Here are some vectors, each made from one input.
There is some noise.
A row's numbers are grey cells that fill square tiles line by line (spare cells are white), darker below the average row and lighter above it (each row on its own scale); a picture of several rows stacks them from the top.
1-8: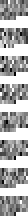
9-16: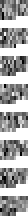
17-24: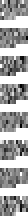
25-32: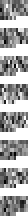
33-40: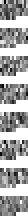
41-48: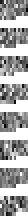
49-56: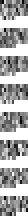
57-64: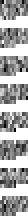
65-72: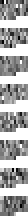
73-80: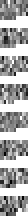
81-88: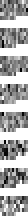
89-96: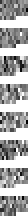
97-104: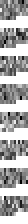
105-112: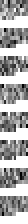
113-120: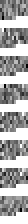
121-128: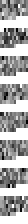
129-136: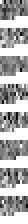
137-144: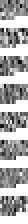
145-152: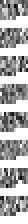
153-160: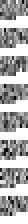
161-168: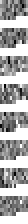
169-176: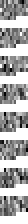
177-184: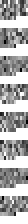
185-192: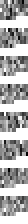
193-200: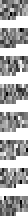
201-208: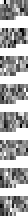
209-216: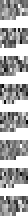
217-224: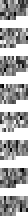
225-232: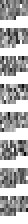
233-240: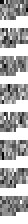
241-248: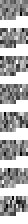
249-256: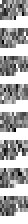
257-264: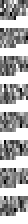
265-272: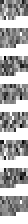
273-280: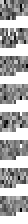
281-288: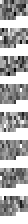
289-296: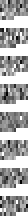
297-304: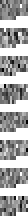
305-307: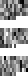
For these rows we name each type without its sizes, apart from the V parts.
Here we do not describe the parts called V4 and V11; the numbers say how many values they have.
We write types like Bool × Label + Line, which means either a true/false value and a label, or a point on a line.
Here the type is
Bool × Bool × Bool + Line × (Line + V11) + V4.
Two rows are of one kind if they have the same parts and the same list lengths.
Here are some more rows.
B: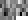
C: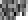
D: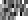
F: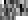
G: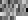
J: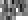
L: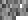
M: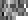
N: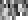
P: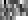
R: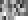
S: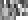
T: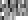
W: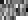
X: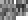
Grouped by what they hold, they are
B, P
C, D, F, J, X
G, L, N, R, S, T, W
M

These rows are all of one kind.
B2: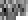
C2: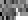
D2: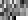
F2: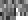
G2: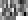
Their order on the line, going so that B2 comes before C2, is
D2, B2, G2, F2, C2.
